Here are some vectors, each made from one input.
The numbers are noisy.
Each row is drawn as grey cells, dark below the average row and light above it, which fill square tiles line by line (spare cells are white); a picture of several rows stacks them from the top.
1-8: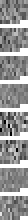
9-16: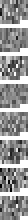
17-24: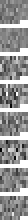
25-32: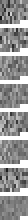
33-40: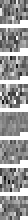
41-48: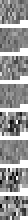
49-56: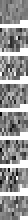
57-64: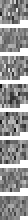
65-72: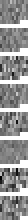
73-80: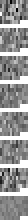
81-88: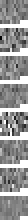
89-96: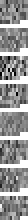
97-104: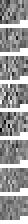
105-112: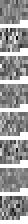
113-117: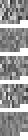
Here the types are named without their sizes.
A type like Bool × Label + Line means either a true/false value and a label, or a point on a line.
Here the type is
(Bool × Bool × Bool + Circle) × Circle + Unit.
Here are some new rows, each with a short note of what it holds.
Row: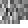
a point on each of two circles
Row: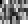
a fixed value
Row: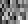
a point on a circle and three true/false values
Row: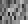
a point on each of two circles
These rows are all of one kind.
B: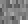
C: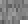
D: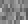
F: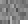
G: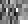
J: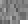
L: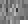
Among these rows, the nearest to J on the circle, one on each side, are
C and F.
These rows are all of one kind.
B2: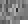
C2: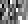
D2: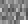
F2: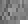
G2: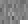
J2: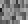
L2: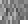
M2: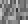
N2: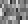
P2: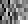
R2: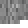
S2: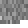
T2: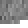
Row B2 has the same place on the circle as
F2, R2 and T2.
